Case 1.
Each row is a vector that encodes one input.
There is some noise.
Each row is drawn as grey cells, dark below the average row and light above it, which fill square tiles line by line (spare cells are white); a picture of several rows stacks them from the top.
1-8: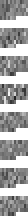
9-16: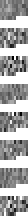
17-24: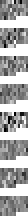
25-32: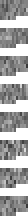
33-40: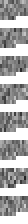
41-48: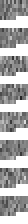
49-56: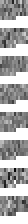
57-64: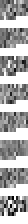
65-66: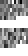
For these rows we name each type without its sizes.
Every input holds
a point on a line, together with either a fixed value, or a node of a tree.
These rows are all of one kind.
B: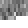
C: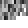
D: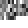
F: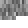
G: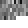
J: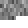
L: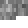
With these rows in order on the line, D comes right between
C and L.
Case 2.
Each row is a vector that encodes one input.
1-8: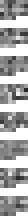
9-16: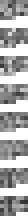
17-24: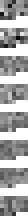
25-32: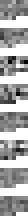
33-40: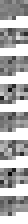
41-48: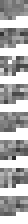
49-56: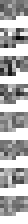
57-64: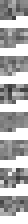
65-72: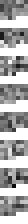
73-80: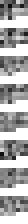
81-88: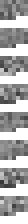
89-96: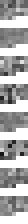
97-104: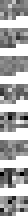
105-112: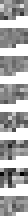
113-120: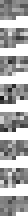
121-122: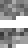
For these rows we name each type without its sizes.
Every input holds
either a point on a line, or three true/false values.
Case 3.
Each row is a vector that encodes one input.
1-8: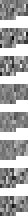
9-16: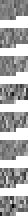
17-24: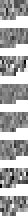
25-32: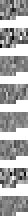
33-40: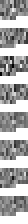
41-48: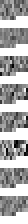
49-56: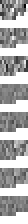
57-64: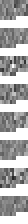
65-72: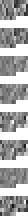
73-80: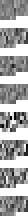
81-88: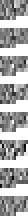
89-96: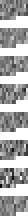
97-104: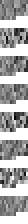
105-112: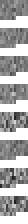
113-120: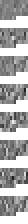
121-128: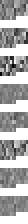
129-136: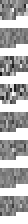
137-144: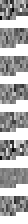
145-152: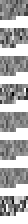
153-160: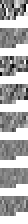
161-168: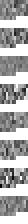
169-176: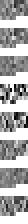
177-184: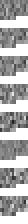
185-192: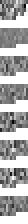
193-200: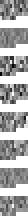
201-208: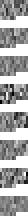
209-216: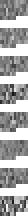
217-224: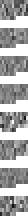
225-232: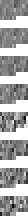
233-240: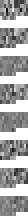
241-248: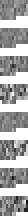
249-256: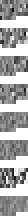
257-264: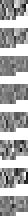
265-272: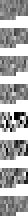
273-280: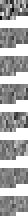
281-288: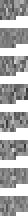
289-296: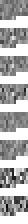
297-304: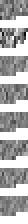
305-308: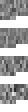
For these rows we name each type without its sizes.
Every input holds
a point on a line and a true/false value.
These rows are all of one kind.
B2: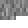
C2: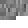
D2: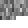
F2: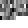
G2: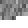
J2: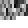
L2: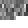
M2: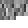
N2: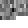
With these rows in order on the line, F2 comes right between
C2 and L2.
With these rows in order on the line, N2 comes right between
C2 and D2.
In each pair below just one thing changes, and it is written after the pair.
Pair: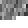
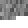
the place on the line
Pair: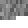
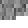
the true/false value
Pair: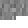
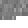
the place on the line
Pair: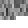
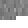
the true/false value
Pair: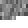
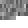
the true/false value
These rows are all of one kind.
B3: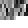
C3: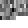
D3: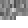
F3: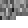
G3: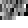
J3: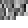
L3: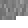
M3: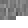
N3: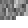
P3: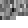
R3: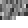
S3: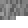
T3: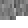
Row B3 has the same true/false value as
C3, N3 and P3.
